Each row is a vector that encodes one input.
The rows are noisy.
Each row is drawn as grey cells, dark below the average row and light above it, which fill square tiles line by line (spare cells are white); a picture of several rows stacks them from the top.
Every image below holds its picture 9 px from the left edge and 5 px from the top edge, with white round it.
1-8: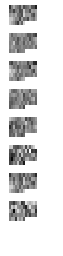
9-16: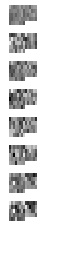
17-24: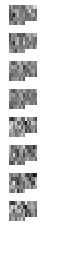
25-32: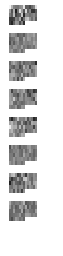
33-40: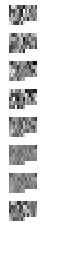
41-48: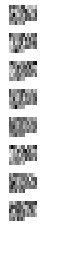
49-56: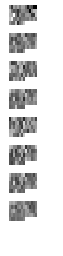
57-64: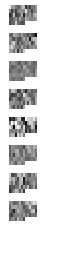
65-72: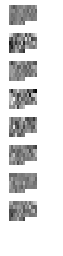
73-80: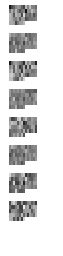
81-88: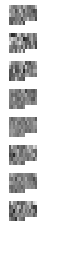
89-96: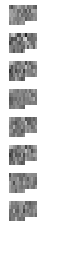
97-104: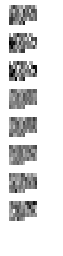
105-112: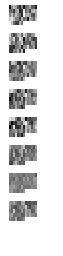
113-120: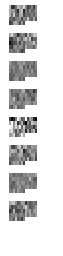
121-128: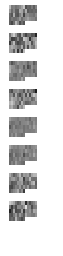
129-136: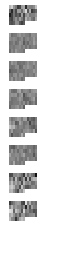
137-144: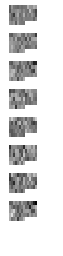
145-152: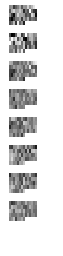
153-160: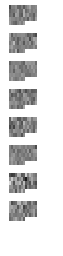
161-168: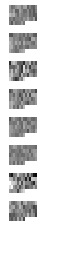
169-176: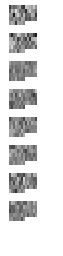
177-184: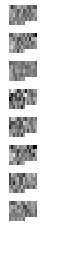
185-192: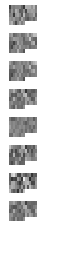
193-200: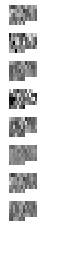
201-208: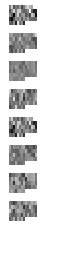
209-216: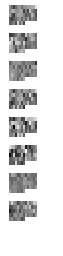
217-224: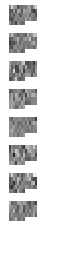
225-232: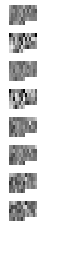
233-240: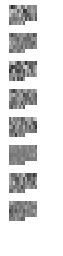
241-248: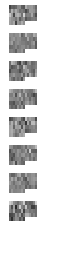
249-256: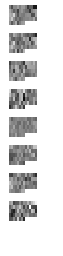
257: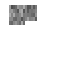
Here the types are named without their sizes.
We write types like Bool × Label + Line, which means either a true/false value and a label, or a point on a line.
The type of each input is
(Bool × Label × Tree + Unit) × (Line × Line + Unit).
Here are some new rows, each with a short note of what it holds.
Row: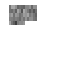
a point on each of two lines
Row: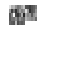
a fixed value
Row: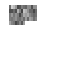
a point on each of two lines
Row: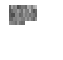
a label, a point on each of two lines, a node of a tree and a true/false value
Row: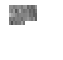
a point on each of two lines
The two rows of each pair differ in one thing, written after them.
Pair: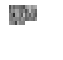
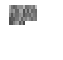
the true/false value
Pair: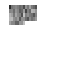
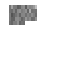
the node of the tree
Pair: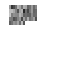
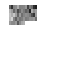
the place on one of the two lines
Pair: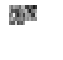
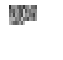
the true/false value
